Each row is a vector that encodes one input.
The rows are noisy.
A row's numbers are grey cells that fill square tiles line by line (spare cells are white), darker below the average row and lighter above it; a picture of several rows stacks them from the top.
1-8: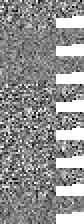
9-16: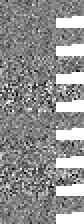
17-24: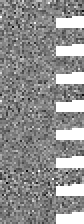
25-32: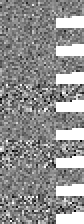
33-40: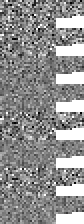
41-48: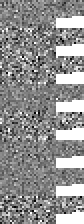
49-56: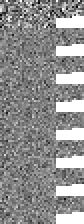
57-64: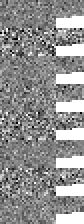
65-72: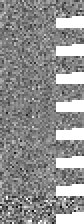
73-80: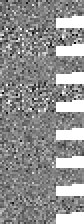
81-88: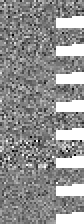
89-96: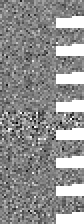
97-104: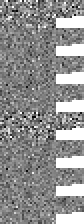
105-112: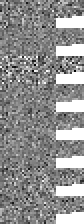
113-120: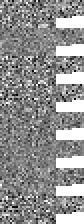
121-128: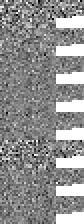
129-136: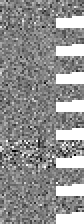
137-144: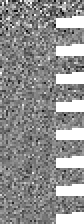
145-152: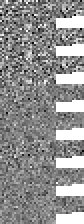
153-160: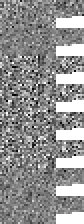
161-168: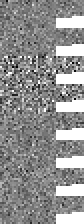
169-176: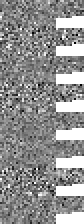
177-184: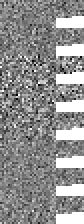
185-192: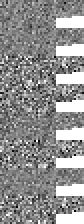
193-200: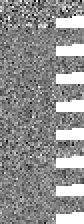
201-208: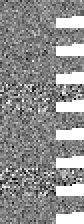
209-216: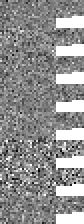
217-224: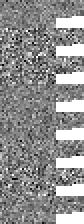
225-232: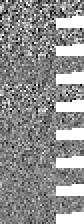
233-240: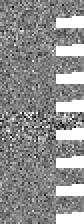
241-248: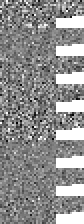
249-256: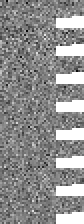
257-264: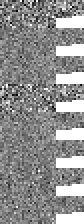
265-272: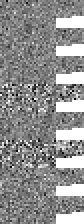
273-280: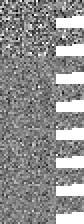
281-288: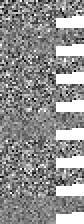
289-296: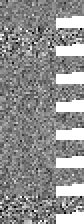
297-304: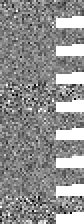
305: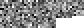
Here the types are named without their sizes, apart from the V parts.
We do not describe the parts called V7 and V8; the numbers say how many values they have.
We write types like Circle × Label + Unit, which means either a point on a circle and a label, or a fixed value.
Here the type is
Bool × (Tree + Unit) + V7 × V8.
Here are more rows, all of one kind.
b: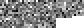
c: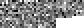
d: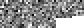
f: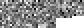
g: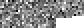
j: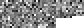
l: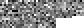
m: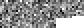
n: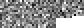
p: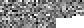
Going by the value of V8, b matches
c, l and p.
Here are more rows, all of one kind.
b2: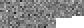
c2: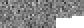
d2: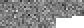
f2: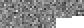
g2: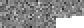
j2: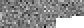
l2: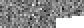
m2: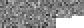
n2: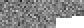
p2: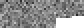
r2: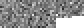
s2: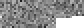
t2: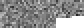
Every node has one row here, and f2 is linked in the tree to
d2 and l2.
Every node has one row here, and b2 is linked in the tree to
m2 and s2.
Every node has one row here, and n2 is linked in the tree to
d2 and p2.
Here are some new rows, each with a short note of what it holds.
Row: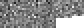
a node of a tree and a true/false value
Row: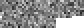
a true/false value
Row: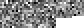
a value of V7 and a value of V8
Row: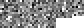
a value of V7 and a value of V8
